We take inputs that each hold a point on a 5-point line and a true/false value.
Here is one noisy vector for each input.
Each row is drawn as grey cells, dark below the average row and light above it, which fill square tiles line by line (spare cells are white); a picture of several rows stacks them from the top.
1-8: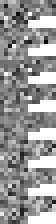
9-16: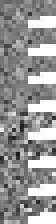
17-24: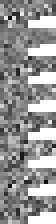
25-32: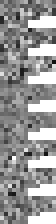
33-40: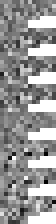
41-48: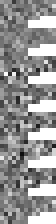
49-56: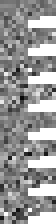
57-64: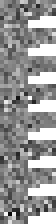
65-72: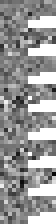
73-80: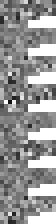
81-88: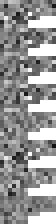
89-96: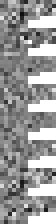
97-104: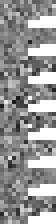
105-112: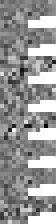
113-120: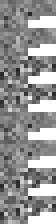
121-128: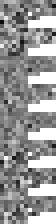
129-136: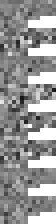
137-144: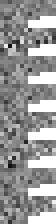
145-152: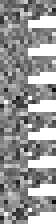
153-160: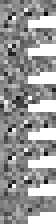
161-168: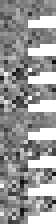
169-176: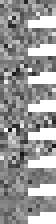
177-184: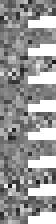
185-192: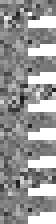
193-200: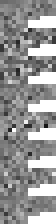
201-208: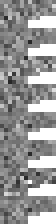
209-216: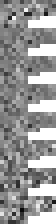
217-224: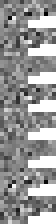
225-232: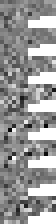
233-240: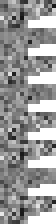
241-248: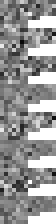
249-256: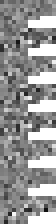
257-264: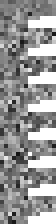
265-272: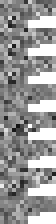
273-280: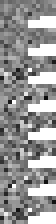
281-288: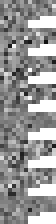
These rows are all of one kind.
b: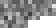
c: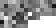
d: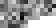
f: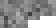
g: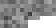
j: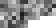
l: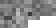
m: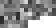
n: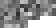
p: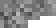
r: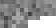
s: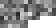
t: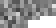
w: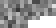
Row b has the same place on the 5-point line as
n, t and w.
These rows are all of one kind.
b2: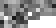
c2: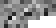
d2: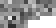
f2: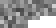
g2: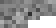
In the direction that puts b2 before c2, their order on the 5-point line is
b2, d2, f2, g2, c2.
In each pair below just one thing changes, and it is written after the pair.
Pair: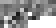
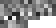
the place on the 5-point line
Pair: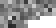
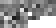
the true/false value
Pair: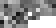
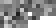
the place on the 5-point line
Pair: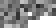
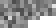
the true/false value
